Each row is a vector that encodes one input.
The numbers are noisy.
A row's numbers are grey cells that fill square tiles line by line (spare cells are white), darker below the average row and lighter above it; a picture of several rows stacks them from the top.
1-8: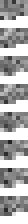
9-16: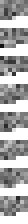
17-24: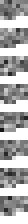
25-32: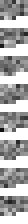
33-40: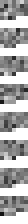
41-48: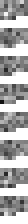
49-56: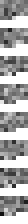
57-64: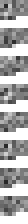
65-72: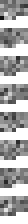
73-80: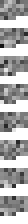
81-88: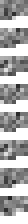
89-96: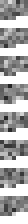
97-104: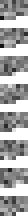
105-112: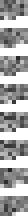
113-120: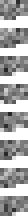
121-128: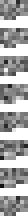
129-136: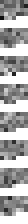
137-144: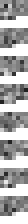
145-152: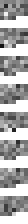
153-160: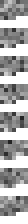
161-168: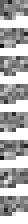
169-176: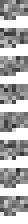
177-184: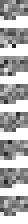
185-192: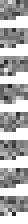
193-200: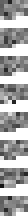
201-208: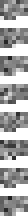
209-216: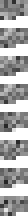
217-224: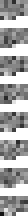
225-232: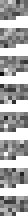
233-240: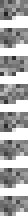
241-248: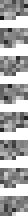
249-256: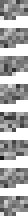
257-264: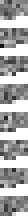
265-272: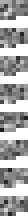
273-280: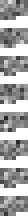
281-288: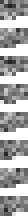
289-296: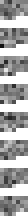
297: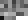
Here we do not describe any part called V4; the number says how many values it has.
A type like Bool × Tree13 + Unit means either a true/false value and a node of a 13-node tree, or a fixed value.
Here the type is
Bool × Bool × Bool + Label7 × V4.
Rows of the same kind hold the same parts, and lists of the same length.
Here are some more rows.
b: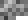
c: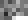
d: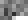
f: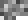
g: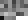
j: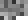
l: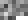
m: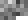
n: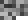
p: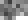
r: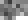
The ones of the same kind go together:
b, c, d, f, m, p, r
g, j, l, n

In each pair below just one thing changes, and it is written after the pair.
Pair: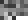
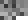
the label
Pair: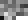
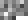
the value of V4
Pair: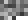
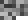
the label
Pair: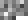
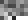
the value of V4
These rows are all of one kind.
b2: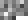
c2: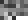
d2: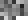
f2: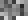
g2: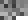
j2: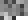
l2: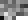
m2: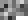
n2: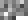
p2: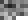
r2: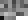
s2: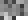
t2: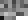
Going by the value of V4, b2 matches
m2 and n2.
